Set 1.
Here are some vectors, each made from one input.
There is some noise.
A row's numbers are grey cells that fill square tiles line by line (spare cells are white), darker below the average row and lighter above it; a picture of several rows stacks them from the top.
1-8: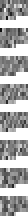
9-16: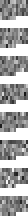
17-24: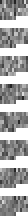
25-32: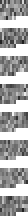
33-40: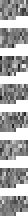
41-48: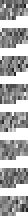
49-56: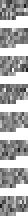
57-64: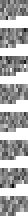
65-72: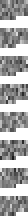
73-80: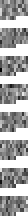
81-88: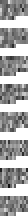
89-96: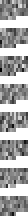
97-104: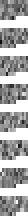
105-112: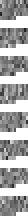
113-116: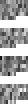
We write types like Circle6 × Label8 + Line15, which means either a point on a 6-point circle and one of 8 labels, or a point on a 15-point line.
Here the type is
Bool × Bool × Bool + Circle11 + Line9.
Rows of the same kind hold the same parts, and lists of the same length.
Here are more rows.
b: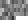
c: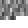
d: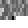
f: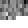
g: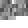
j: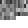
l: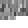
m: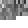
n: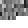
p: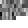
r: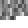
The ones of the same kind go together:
b, c, d, r
f, g, l
j, m, n, p

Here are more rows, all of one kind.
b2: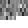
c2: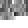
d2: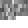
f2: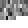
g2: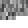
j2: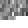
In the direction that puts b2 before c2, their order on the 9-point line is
b2, f2, g2, j2, c2, d2.
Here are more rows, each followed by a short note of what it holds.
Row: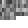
a point on an 11-point circle
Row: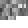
a point on a 9-point line
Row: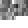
a point on a 9-point line
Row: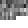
a point on an 11-point circle
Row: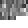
a point on an 11-point circle
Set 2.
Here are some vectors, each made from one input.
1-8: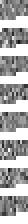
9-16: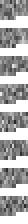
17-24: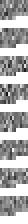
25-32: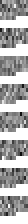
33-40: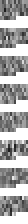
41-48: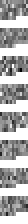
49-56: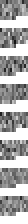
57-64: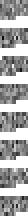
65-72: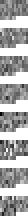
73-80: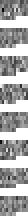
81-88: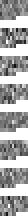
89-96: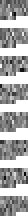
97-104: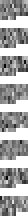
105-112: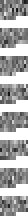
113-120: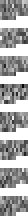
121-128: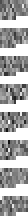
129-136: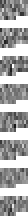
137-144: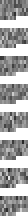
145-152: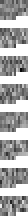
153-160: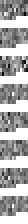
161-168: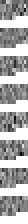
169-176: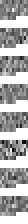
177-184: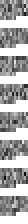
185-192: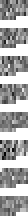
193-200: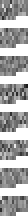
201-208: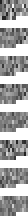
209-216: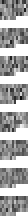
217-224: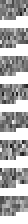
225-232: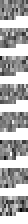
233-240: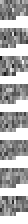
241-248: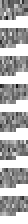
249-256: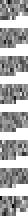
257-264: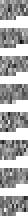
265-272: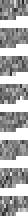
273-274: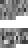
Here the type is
Bool × Bool × Bool × Bool + Circle8 + Tree16 + Unit.
